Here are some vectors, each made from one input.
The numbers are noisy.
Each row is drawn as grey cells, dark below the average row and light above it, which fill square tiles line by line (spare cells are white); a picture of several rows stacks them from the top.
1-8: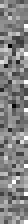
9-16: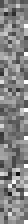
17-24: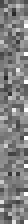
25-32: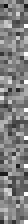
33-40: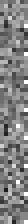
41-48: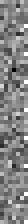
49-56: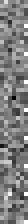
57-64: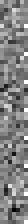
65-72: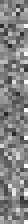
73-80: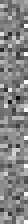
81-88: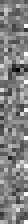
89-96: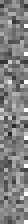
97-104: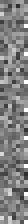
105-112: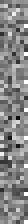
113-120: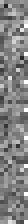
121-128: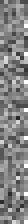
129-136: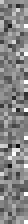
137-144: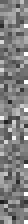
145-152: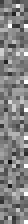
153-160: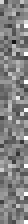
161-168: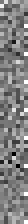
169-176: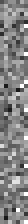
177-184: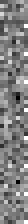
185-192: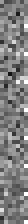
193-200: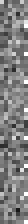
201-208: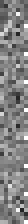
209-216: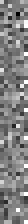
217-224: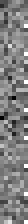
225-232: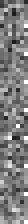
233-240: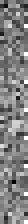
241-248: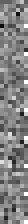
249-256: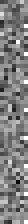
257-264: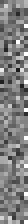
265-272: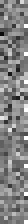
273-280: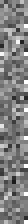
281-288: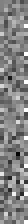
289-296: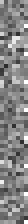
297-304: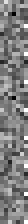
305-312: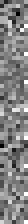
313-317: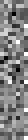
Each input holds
a point on each of two 16-point circles.
